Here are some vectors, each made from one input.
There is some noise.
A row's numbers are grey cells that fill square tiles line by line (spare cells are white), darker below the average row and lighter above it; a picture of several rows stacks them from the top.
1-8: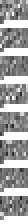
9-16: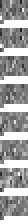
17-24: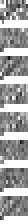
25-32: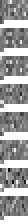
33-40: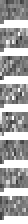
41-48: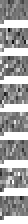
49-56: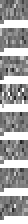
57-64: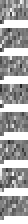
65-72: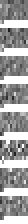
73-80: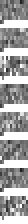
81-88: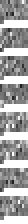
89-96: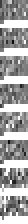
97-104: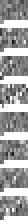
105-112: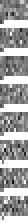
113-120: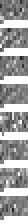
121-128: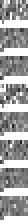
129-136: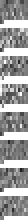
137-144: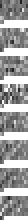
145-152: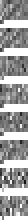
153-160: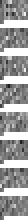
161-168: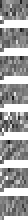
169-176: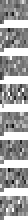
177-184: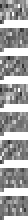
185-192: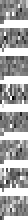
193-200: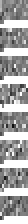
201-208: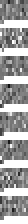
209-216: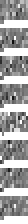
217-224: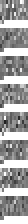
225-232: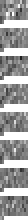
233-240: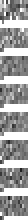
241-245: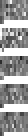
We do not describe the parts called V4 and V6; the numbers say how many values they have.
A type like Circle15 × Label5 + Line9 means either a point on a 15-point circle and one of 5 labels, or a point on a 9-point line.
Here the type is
Label10 × (Line8 + Line9) × V4 + V6 × V6.
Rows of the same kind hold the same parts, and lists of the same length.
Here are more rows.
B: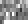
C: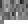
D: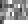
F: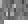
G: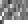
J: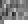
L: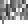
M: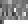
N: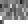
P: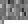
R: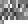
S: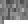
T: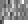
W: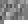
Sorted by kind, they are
B, D, J, M, T, W
C, F, G, N, P, S
L, R

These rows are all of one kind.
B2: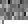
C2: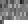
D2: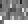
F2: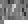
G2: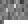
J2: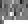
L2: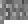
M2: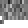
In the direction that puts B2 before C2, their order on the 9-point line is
B2, F2, G2, L2, C2, D2, M2, J2.
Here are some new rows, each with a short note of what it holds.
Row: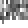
two values of V6
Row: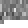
one of 10 labels, a point on an 8-point line and a value of V4
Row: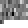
one of 10 labels, a point on an 8-point line and a value of V4
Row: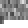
one of 10 labels, a point on an 8-point line and a value of V4
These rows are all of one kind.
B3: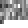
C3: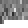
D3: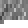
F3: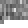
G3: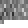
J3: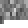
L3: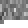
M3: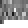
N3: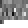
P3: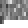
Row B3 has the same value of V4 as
M3, N3 and P3.
